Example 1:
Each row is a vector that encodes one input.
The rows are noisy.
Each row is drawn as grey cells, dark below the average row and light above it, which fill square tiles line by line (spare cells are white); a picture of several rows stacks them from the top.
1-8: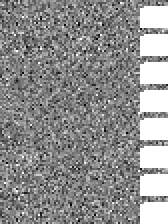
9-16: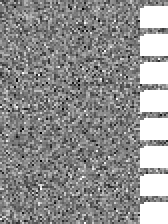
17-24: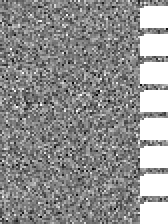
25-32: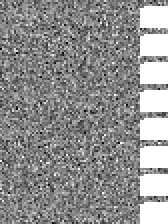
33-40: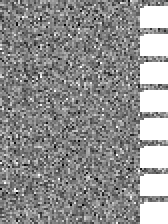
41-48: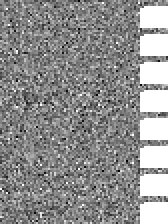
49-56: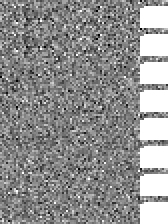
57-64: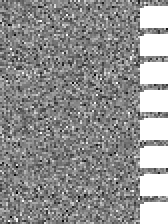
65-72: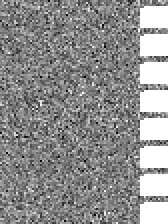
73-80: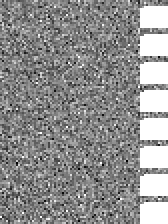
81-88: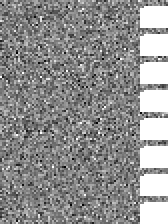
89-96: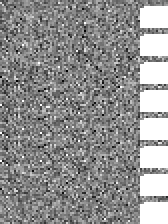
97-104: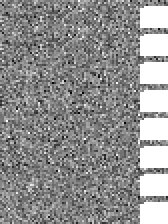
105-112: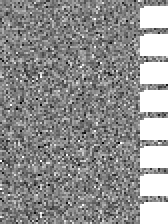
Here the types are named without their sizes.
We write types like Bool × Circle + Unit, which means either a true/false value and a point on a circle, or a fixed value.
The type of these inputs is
(Bool × Bool × Bool × Bool + Unit) × Line.
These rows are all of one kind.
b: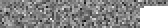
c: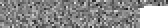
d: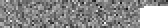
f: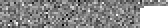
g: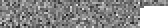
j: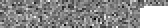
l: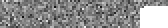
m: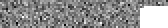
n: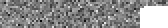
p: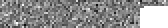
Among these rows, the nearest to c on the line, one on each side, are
d and j.
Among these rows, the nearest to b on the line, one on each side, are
l and n.
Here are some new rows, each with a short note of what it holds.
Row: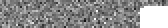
a point on a line and four true/false values
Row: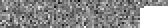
a point on a line and four true/false values
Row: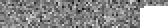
a point on a line and four true/false values
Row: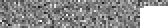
a point on a line
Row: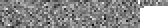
a point on a line and four true/false values
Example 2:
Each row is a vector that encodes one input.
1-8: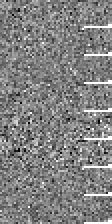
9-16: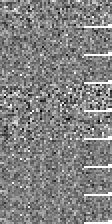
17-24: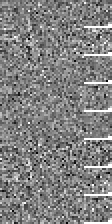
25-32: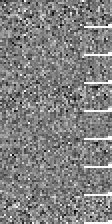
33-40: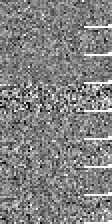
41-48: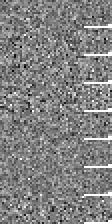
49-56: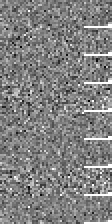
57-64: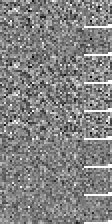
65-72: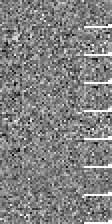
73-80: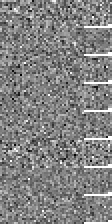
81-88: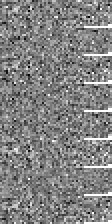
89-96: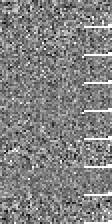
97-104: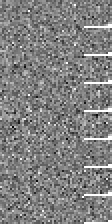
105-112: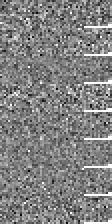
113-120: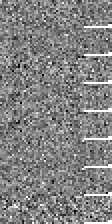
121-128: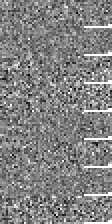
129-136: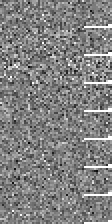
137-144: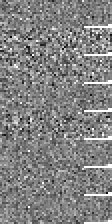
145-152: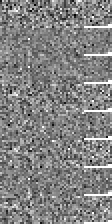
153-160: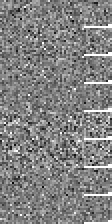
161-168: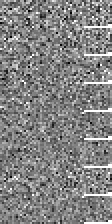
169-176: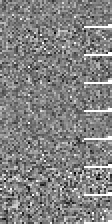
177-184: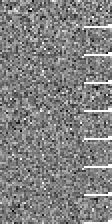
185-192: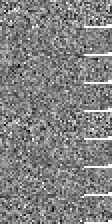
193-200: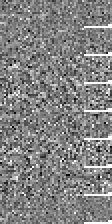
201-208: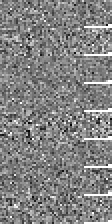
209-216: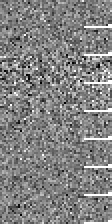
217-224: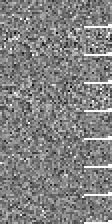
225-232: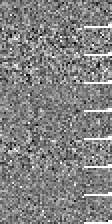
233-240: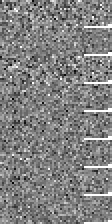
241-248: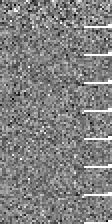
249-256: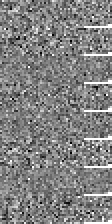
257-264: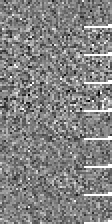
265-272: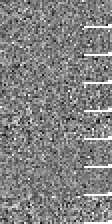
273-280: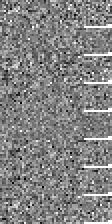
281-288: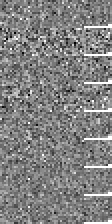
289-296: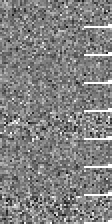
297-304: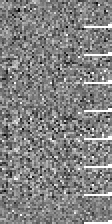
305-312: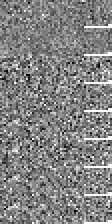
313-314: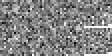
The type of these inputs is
Line10 + Line16.
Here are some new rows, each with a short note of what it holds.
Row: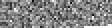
a point on a 10-point line
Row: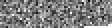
a point on a 16-point line
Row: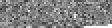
a point on a 16-point line
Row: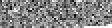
a point on a 10-point line
